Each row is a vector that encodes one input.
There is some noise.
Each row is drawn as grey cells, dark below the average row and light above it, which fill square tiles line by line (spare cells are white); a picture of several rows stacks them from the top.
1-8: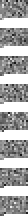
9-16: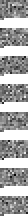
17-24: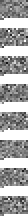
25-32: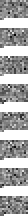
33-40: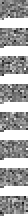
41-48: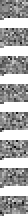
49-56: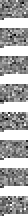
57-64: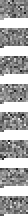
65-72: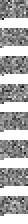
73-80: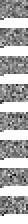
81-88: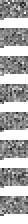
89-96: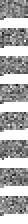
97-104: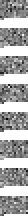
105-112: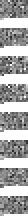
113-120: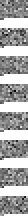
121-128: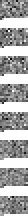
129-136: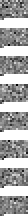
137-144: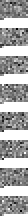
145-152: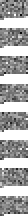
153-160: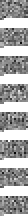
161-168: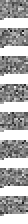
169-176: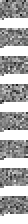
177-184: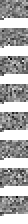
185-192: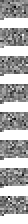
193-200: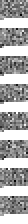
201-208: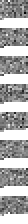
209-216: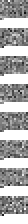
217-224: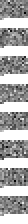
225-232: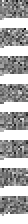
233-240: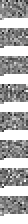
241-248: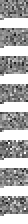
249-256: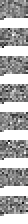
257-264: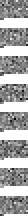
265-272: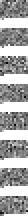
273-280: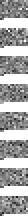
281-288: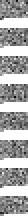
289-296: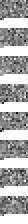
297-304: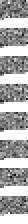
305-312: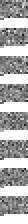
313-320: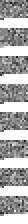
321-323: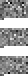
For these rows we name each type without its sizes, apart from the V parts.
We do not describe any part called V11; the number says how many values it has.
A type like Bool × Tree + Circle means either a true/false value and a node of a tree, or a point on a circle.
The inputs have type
(Circle + Line) × (Line + V11).
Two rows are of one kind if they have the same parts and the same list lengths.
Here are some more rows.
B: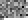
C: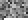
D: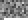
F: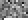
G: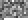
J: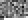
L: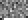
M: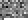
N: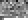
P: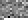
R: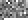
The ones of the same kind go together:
B, J
C, F, G, M, R
D, N
L, P

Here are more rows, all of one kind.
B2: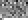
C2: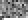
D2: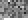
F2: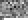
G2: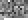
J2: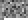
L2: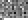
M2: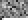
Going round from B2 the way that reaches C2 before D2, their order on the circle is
B2, C2, M2, F2, J2, D2, G2, L2.
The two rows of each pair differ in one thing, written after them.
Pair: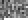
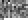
the value of V11
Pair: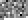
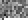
the place on the circle
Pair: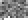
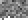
the value of V11
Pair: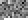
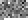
the value of V11
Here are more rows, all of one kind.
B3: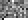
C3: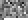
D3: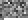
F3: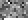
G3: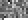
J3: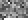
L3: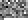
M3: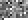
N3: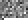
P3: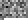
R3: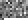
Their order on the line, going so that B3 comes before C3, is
R3, M3, N3, B3, G3, J3, F3, C3, D3, P3, L3.
